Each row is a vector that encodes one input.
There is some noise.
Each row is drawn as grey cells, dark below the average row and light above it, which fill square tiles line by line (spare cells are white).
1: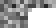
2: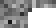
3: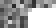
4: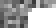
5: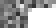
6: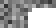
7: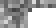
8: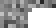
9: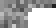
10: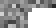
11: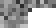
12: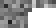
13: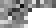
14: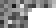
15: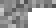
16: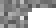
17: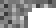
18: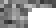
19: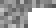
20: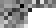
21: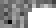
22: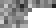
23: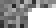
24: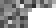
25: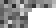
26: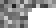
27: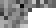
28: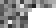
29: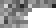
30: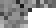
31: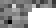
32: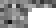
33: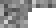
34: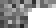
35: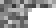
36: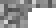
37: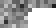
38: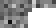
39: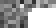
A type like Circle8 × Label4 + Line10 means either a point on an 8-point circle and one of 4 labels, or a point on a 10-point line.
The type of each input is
Line3 × Line6 + Line4.
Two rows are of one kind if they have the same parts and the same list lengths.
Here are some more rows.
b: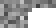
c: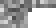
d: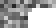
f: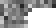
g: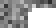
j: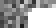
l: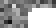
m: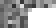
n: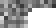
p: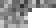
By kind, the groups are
b, c, f, g, l, n, p
d, j, m

